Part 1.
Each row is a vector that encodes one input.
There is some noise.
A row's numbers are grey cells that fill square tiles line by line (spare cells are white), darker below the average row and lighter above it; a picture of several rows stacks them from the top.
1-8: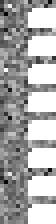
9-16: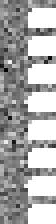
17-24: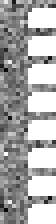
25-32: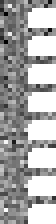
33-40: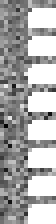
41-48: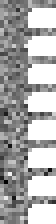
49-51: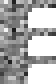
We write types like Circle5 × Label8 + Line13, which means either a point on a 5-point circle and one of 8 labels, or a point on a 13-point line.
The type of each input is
Line8.
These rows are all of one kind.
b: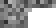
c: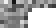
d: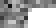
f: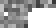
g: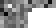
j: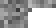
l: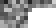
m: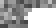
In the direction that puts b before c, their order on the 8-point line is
g, l, d, b, m, f, j, c.
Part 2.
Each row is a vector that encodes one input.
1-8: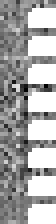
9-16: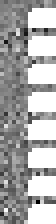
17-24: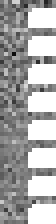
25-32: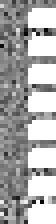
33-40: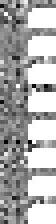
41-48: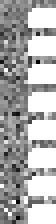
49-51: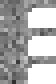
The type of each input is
Line8 × Line8.
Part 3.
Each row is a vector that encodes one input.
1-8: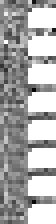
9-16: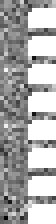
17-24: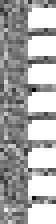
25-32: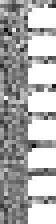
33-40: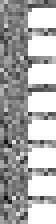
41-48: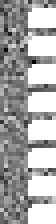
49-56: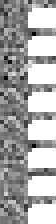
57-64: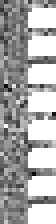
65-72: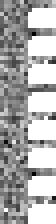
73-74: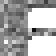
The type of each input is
Circle10.
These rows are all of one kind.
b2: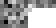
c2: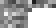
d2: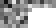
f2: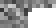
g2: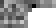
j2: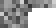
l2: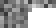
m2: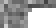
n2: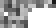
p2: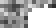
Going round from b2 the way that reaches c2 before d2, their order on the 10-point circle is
b2, n2, p2, c2, m2, g2, j2, f2, l2, d2.
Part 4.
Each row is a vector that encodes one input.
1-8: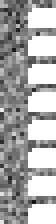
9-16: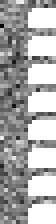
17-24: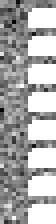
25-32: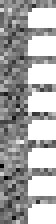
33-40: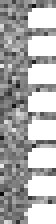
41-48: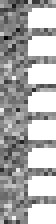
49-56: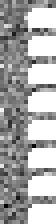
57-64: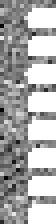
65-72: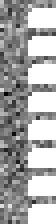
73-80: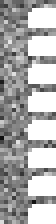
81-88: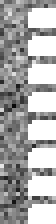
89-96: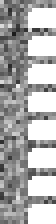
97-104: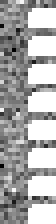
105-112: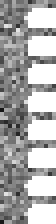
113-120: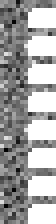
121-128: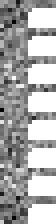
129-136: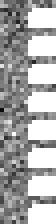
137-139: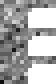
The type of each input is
Circle20.
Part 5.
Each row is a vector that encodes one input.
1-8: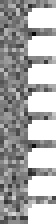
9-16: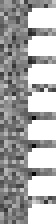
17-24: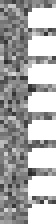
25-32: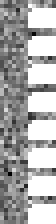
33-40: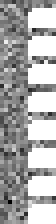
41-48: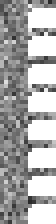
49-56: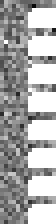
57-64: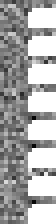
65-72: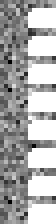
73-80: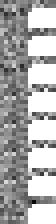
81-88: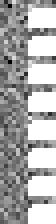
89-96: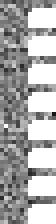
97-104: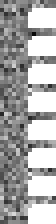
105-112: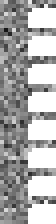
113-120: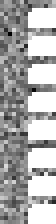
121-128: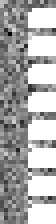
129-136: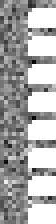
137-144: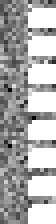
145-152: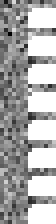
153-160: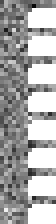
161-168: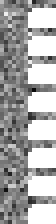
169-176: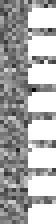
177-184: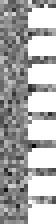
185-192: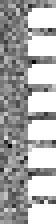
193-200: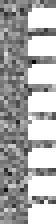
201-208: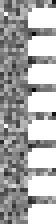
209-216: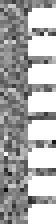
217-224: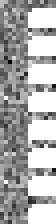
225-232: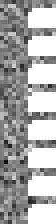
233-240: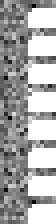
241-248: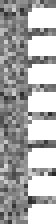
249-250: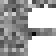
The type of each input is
Circle20.
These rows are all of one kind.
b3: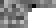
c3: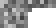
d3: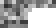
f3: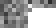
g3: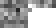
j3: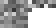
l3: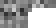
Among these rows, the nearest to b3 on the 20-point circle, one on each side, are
c3 and l3.
